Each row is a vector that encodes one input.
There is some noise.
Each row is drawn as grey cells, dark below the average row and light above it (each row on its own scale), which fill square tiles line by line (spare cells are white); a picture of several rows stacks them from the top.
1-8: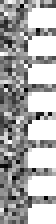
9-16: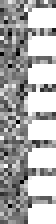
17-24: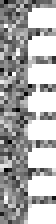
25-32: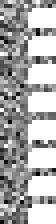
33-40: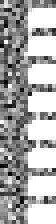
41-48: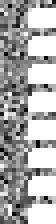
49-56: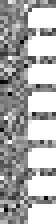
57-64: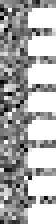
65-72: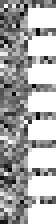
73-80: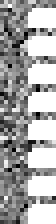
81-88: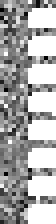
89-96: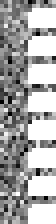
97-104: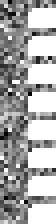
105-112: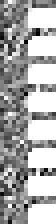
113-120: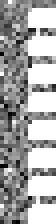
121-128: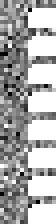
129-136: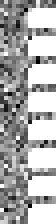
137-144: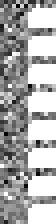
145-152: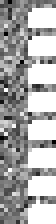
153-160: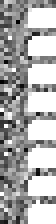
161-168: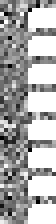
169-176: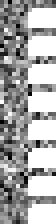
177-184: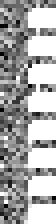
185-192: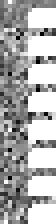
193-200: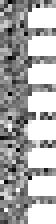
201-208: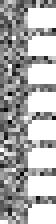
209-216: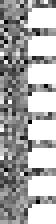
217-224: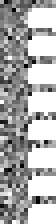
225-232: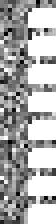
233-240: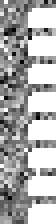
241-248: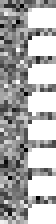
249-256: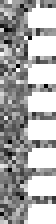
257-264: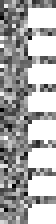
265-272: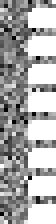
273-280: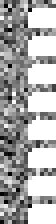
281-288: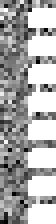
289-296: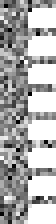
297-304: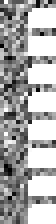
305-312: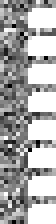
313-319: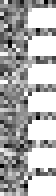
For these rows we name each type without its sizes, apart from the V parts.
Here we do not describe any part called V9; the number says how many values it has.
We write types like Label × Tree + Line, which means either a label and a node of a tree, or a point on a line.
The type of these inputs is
(Bool × Bool × Bool + Line) × V9.
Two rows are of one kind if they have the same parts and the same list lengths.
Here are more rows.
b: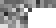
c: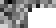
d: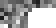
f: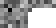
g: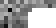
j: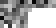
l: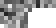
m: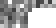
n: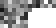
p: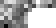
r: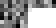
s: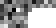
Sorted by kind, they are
b, c, d, j, l, r, s
f, g, m, n, p

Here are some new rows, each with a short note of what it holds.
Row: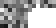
a point on a line and a value of V9
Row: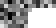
three true/false values and a value of V9
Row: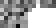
three true/false values and a value of V9
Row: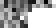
three true/false values and a value of V9
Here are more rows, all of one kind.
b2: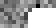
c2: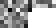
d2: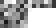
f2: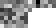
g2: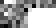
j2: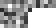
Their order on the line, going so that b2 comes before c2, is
j2, d2, b2, g2, c2, f2.
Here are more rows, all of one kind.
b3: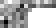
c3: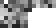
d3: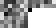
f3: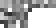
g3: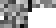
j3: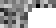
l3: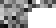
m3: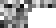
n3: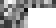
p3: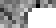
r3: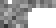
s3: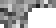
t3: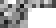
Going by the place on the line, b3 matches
g3, j3, m3 and t3.
